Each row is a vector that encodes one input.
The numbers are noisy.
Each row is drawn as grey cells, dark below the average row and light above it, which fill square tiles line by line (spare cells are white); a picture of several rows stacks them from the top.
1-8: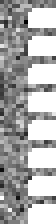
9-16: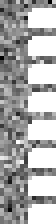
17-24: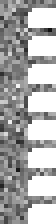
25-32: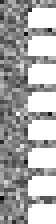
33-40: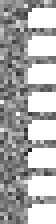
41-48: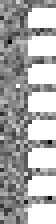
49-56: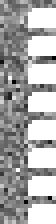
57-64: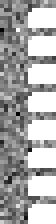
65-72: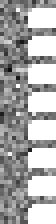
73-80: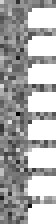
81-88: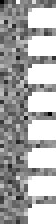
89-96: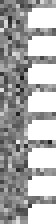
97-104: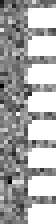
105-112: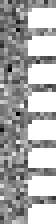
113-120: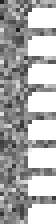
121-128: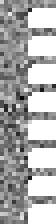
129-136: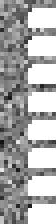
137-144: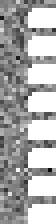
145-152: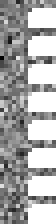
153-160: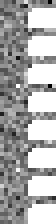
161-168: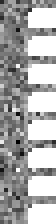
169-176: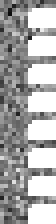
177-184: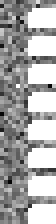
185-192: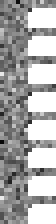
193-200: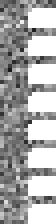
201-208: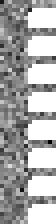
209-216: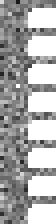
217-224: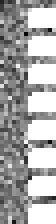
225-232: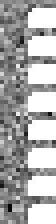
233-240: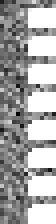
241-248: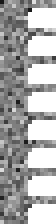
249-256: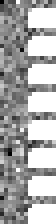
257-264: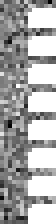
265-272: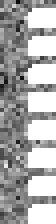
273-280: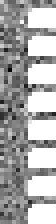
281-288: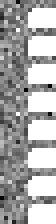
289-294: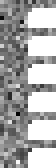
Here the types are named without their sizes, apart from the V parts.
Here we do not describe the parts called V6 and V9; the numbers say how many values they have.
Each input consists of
a value of V9, together with either a point on a line and a true/false value, or a value of V6.
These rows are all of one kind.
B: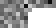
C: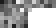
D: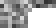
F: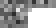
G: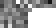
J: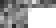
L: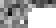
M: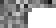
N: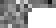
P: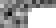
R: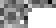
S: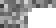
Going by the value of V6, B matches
G, M, N and R.
